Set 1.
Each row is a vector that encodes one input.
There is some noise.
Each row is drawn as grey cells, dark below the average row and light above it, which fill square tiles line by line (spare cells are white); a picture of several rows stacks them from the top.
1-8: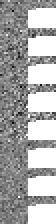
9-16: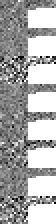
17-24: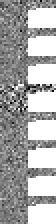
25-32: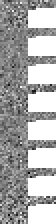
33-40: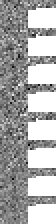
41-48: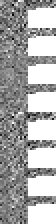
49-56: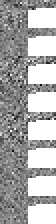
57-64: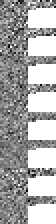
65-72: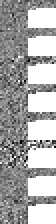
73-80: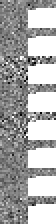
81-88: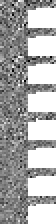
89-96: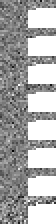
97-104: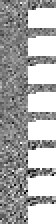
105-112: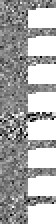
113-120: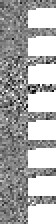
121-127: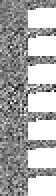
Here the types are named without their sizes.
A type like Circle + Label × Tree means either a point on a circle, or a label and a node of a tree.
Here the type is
Bool × Bool × Bool × Bool + Tree.
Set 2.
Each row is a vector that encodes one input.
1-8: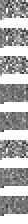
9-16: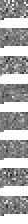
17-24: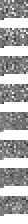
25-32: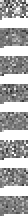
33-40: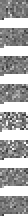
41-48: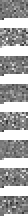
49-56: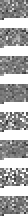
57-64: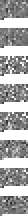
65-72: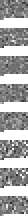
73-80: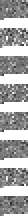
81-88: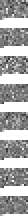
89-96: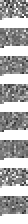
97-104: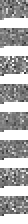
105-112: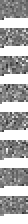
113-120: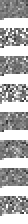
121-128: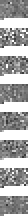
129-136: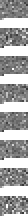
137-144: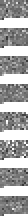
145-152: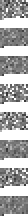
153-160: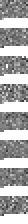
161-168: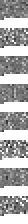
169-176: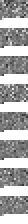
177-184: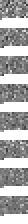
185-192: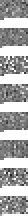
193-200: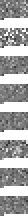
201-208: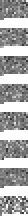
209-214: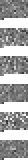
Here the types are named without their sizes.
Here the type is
(Bool × Bool × Bool × Bool + Unit) × Circle.
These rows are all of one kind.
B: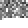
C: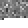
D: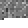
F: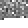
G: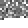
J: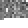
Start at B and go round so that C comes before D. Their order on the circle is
B, F, C, D, G, J.
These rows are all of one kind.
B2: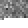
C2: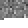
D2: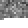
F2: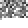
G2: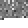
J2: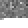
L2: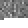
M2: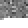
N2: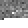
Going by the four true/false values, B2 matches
G2 and L2.
